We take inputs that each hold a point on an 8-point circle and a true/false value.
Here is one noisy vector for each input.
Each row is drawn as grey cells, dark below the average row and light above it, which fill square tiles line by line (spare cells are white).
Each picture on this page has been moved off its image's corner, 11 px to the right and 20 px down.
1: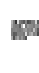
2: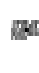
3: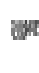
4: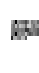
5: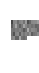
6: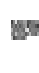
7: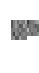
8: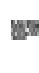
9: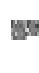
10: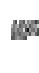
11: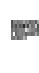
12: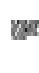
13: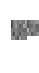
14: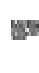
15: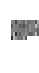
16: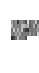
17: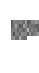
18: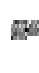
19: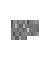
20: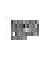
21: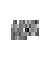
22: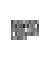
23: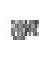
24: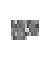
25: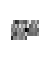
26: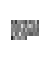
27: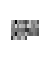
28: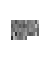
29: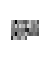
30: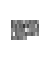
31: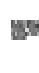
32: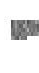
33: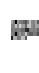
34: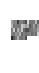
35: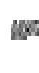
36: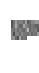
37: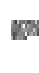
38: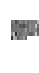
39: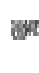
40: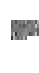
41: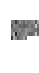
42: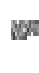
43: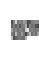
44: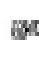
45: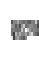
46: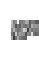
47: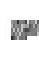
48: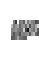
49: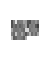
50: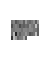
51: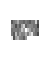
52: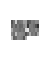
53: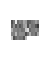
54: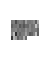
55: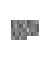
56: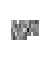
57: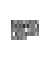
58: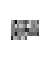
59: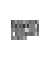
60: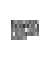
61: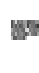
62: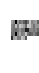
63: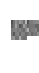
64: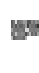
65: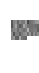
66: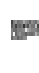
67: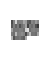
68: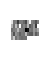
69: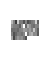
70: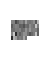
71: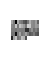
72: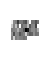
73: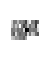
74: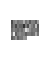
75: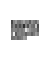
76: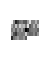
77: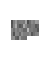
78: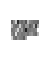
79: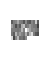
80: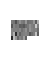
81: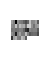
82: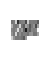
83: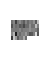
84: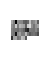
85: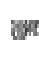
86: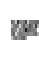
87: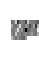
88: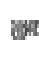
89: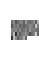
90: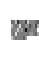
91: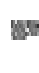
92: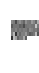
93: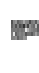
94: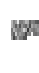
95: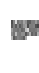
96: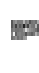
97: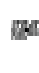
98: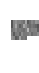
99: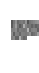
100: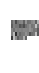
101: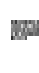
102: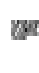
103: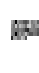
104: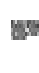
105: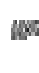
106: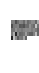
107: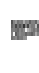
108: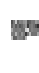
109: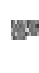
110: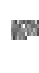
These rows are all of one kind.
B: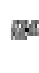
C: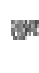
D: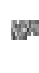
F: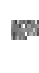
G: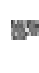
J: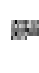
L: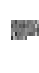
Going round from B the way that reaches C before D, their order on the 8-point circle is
B, C, D, F, G, L, J.
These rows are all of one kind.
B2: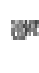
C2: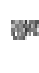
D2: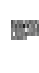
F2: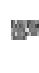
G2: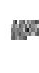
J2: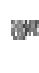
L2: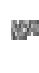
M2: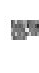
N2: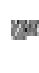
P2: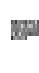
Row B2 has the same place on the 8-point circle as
C2 and J2.
